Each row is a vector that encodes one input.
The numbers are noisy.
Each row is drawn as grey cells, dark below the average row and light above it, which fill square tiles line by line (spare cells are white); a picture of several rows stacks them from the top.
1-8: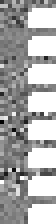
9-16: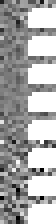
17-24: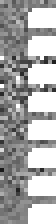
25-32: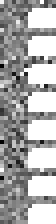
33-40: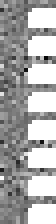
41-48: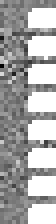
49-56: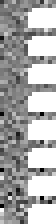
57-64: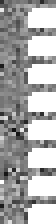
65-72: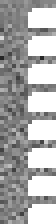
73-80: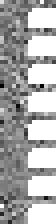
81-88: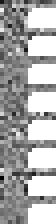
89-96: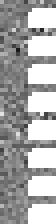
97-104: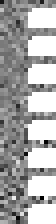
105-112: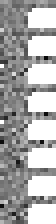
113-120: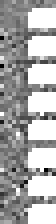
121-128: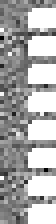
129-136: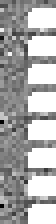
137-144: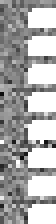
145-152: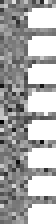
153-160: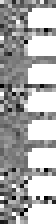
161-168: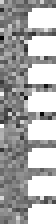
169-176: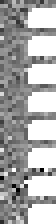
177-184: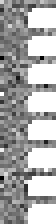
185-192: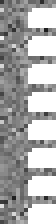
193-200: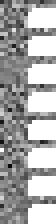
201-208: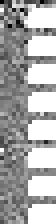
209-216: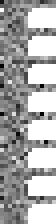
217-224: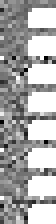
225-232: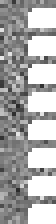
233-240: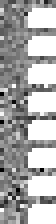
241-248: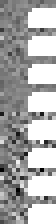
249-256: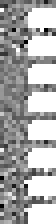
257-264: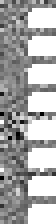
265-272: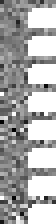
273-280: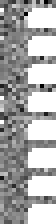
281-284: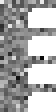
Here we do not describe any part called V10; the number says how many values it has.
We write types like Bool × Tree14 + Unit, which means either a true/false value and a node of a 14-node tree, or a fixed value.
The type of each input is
List2(Label6 × V10).
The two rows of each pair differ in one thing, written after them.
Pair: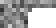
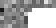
the label in item 2 of the list
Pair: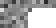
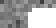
the value of V10 in item 1 of the list
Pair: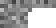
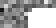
the label in item 1 of the list
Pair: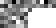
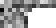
the label in item 2 of the list
